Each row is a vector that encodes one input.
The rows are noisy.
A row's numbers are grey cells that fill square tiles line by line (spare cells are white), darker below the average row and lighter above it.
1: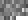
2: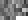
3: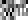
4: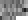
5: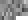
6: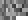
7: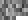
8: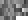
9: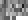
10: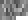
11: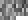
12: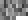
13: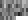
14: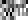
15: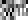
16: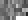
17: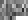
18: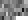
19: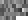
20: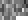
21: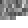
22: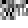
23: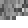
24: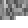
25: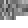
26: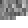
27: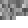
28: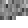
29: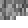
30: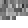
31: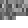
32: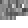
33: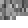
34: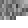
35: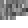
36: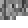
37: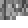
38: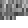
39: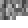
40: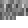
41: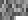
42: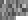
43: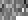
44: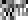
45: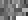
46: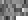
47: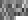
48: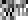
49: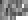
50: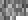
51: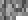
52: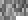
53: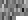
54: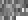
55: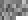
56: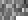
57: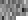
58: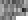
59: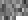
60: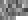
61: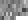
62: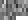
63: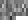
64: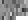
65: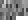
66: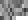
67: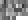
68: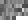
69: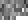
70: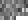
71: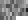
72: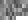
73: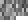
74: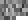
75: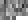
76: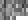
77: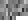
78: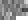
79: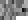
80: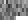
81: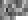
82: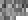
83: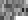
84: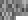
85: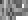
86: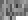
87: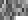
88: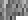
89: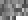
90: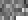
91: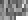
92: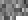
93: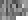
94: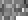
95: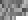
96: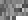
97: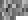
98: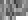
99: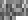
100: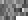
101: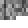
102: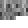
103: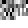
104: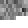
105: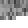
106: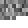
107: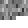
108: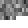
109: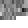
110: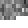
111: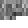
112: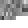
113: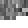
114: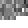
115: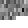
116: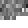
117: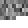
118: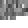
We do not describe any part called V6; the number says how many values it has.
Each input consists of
a list of up to two items, each a true/false value and a value of V6.
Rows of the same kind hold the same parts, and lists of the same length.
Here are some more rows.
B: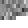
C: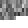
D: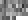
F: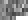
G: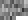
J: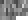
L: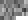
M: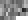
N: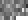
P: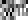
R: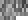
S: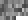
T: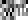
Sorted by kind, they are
B, C, F, G, J, L, M
D, N, R, S
P, T

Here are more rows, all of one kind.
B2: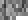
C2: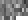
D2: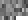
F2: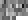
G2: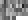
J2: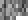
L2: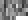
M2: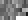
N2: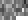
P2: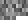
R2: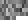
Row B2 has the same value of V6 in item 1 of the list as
C2, D2 and J2.
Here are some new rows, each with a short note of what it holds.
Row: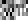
the empty list
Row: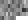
a list of two items
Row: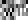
the empty list
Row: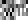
the empty list
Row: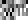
the empty list
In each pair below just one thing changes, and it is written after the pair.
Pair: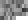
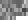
the value of V6 in item 1 of the list
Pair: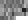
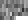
the value of V6 in item 1 of the list
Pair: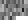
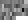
the value of V6 in item 2 of the list
